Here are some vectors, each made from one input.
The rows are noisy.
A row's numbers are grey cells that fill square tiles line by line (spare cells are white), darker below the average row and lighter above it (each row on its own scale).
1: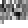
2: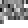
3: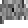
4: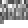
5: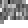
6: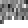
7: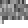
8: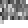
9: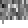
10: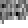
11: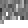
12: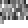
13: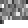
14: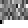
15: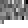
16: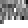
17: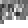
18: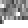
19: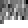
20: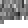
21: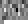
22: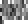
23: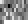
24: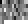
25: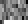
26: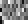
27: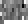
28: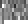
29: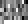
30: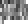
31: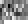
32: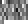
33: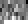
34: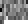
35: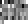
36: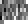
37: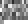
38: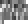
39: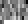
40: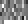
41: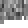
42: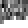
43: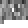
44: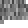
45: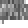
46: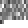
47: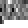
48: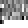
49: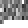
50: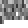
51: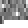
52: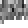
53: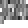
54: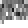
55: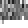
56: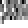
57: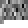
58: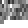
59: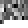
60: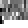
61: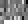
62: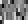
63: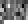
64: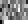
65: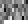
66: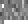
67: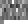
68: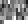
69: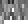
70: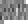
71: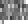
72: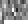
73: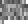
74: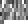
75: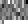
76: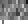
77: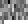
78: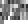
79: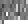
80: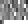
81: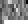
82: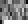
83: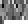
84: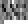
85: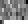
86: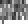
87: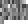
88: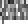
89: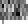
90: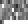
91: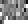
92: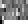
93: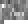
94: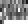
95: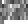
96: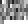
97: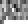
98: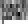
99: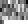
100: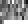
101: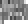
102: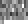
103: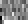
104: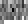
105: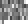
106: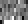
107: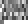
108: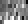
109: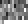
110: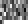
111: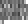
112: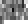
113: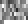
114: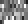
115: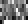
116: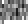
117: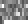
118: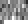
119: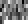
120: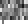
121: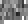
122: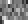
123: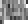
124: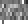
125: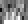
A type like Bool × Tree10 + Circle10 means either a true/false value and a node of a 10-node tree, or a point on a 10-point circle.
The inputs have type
(Circle8 + Line6) × Line6.
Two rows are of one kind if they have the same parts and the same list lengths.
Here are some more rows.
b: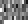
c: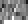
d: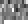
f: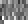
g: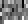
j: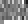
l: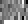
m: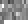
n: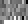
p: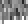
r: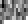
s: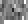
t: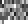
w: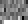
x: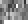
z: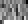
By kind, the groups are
b, c, f, g, j, l, n, r, s, w, x, z
d, m, p, t

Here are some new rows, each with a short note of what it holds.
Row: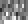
a point on an 8-point circle and a point on a 6-point line
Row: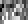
a point on an 8-point circle and a point on a 6-point line
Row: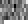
a point on each of two 6-point lines
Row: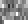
a point on an 8-point circle and a point on a 6-point line
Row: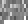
a point on each of two 6-point lines
